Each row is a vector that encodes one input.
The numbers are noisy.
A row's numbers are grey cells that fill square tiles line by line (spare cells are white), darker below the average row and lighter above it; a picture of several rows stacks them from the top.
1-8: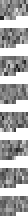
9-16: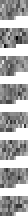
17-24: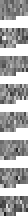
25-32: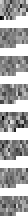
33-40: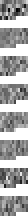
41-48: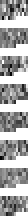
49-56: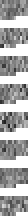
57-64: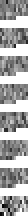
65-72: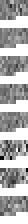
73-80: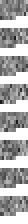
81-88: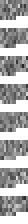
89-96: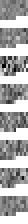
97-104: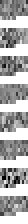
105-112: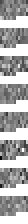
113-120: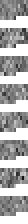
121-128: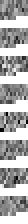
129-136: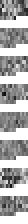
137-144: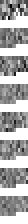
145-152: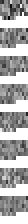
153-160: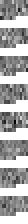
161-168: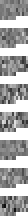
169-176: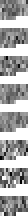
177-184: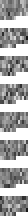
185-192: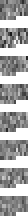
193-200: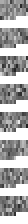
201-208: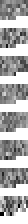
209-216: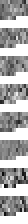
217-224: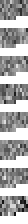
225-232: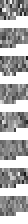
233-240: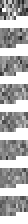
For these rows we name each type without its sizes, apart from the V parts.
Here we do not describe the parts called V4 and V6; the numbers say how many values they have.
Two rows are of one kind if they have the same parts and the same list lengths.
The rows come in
2 kinds.
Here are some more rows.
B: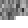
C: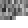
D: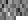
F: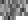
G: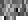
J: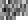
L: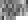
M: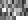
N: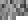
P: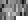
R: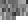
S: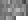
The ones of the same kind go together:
B, F, G, J, L, M, N, R, S
C, D, P

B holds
a node of a tree, a value of V4 and a value of V6.
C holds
a point on a line and a value of V6.
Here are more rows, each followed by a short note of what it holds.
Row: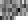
a point on a line and a value of V6
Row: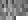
a node of a tree, a value of V4 and a value of V6
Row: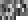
a point on a line and a value of V6
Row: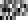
a point on a line and a value of V6
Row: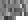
a point on a line and a value of V6
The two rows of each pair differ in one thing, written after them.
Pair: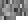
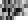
the place on the line
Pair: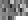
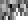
the place on the line
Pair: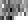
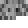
the value of V6
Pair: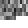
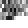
the value of V6
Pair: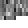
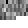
the value of V6
